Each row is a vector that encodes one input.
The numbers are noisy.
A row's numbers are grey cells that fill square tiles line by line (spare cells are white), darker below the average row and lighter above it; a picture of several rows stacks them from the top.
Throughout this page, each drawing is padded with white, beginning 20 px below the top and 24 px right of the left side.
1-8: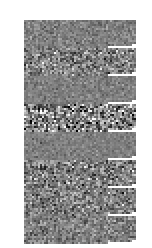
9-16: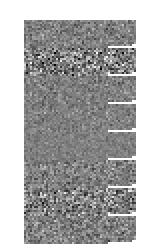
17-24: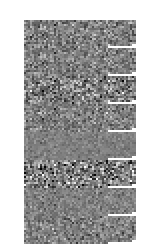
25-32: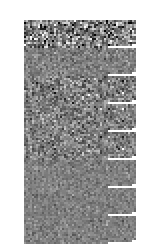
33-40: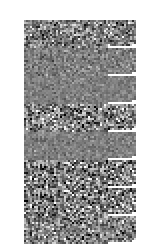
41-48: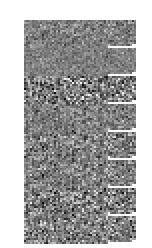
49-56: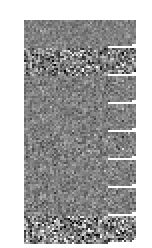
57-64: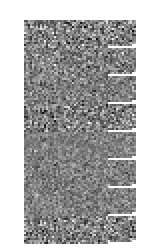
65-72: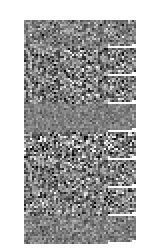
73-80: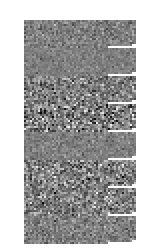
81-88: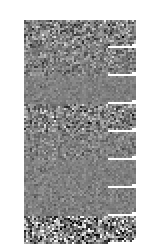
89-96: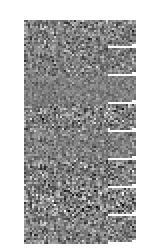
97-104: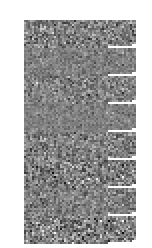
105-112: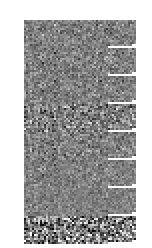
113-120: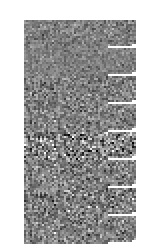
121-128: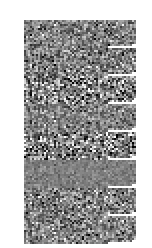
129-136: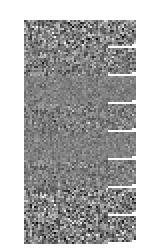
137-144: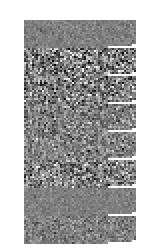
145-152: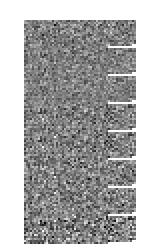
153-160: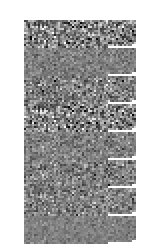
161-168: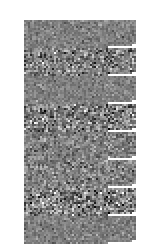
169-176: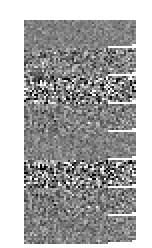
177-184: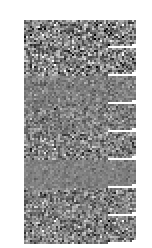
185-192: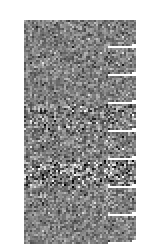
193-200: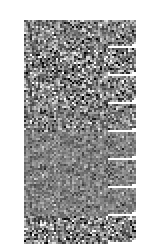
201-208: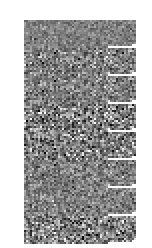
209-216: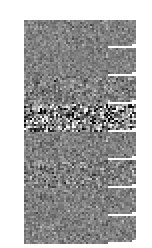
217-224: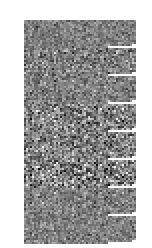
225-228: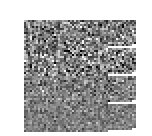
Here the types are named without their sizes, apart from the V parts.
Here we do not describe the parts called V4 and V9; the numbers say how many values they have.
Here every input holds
three true/false values, together with either two labels and a value of V4, or a value of V9.
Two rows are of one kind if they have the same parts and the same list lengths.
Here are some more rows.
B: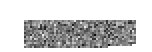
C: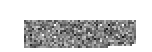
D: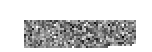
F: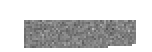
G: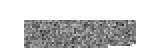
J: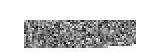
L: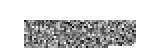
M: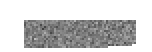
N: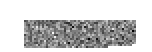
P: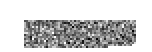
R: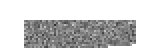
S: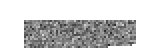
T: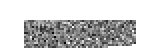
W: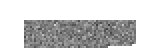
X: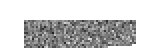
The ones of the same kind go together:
B, C, F, G, J, P, R, T, W
D, L, M, N, S, X

